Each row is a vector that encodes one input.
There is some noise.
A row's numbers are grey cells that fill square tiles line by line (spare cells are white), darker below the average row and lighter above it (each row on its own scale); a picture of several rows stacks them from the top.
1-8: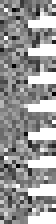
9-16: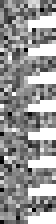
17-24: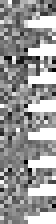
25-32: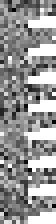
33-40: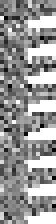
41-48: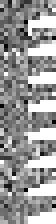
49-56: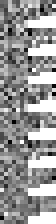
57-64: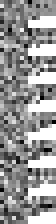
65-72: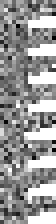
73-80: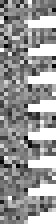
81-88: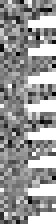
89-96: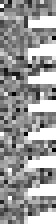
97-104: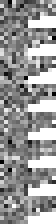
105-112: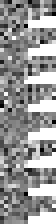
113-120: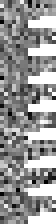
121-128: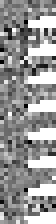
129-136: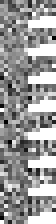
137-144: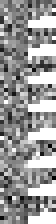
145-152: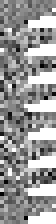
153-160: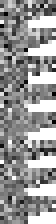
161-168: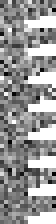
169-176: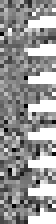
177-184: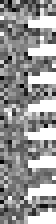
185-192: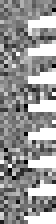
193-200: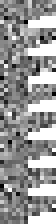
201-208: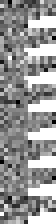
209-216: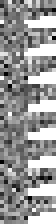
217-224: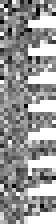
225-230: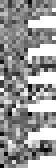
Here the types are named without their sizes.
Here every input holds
a point on a circle, a point on a line, a node of a tree and a true/false value, together with either a fixed value, or a node of a tree.
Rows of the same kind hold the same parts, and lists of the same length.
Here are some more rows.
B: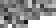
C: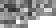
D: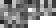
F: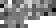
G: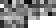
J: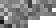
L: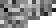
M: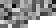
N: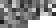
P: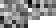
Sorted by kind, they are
B, C, D, G, L, M, P
F, J, N

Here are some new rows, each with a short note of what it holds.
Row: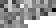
a point on a circle, a point on a line, a node of each of two trees and a true/false value
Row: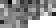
a point on a circle, a point on a line, a node of each of two trees and a true/false value
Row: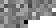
a point on a circle, a point on a line, a node of a tree and a true/false value
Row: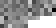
a point on a circle, a point on a line, a node of each of two trees and a true/false value
